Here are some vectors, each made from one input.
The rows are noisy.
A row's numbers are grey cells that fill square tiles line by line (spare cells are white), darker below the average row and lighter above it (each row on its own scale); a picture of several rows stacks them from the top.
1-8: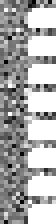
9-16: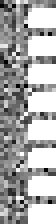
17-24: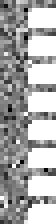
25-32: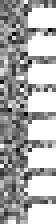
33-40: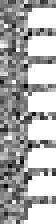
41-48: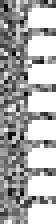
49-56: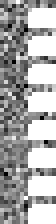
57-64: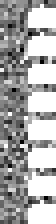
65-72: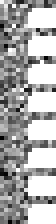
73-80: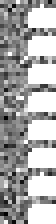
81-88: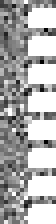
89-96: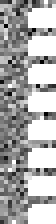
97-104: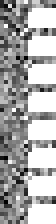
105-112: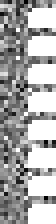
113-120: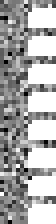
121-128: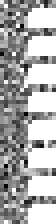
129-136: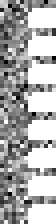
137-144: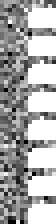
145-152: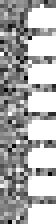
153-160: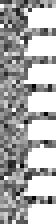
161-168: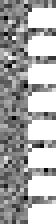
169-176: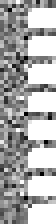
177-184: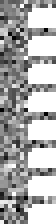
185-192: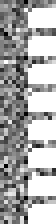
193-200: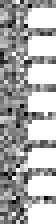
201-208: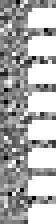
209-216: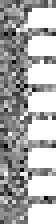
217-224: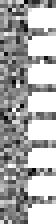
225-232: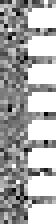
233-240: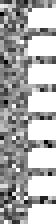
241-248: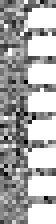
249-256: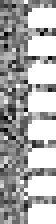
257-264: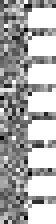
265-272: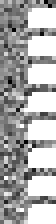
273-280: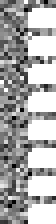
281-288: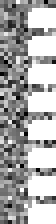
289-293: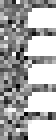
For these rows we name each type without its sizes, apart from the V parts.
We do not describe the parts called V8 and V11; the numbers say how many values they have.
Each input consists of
a point on a line and a value of V11, together with either four true/false values, or a value of V8.
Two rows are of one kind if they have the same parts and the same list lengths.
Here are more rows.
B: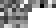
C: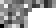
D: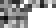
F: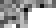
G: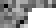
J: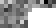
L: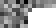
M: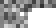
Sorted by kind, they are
B, C, D, F, G, J, M
L

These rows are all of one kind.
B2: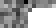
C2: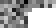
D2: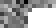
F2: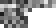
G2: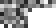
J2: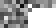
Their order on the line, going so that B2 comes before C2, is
J2, B2, D2, C2, F2, G2.
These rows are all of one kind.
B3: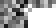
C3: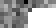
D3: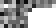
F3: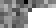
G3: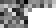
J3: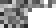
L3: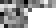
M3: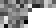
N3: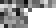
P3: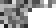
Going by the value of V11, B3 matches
J3 and P3.
